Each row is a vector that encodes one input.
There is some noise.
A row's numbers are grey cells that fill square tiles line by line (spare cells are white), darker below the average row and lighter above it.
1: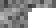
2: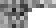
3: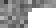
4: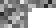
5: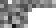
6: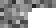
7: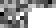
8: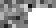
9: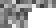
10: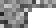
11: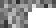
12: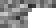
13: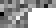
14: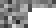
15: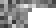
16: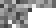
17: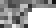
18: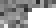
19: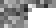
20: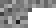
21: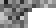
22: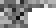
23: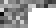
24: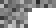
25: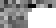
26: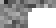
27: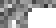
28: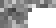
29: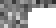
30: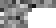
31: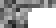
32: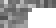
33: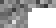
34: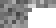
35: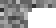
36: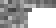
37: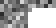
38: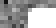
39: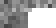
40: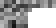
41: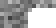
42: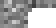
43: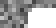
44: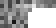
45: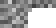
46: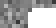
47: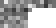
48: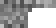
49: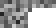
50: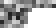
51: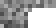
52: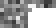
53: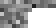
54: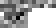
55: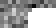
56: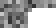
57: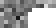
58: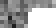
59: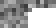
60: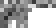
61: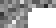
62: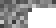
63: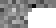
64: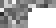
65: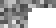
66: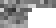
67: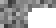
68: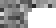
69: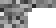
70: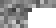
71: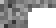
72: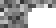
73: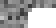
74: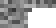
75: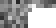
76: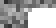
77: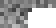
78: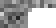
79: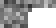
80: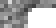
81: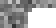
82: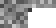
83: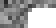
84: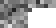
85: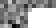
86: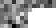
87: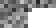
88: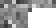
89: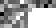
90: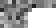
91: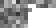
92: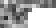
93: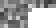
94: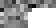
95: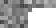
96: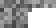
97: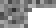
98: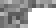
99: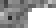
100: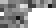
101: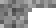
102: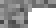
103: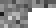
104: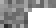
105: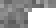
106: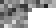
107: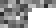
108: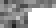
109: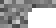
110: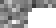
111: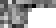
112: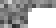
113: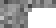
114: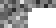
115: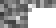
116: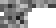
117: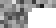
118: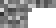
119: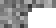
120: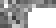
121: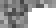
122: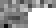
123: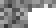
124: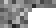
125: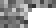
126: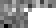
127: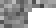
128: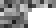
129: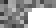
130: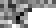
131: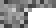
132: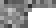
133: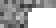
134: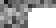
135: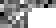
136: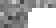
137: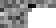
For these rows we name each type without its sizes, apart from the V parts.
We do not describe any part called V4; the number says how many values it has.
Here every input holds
a point on a line, together with either a point on a line, or a value of V4.
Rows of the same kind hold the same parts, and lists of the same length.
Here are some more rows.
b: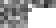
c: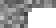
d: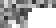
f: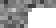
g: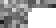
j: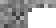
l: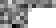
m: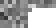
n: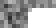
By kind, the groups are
b, d, m
c, f, g, j, l, n

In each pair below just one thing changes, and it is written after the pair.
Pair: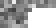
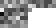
the place on the line
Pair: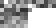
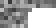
the value of V4
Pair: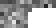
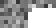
the value of V4
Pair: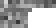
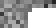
the place on the line
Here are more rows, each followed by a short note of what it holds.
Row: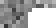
a point on each of two lines
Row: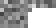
a point on a line and a value of V4
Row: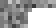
a point on each of two lines
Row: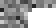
a point on each of two lines
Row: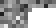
a point on a line and a value of V4
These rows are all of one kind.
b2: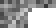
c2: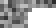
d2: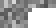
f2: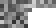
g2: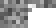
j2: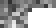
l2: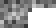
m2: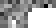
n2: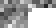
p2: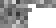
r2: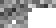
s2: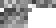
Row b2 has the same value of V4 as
j2, m2, n2 and r2.
